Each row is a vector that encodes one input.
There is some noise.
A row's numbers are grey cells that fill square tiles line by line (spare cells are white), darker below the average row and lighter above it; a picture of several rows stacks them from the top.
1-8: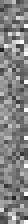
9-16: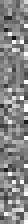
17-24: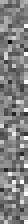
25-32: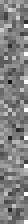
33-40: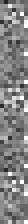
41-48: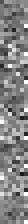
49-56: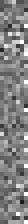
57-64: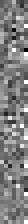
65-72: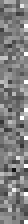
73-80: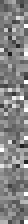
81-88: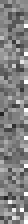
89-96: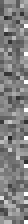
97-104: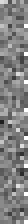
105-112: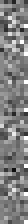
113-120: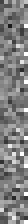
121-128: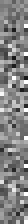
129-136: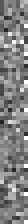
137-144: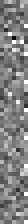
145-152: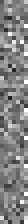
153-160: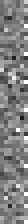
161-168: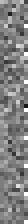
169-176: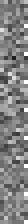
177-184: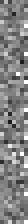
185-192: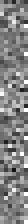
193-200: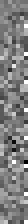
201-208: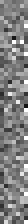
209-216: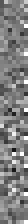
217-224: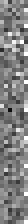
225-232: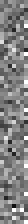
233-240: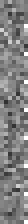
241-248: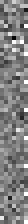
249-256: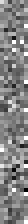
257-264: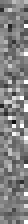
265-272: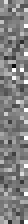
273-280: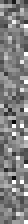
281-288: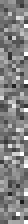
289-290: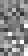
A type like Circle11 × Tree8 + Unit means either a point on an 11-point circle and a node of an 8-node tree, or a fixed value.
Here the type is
List2(Line6) + List3(Line5) × Tree11.
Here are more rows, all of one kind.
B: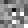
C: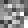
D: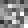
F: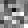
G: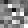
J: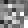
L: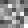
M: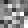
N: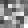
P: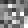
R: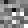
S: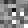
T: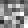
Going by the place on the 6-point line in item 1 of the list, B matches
F, R and S.
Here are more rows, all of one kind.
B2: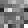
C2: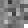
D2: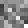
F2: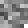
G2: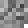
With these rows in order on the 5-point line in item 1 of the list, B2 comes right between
D2 and G2.
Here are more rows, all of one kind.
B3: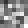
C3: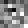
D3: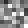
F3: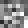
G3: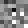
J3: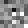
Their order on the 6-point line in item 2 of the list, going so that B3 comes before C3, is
B3, F3, D3, J3, G3, C3.
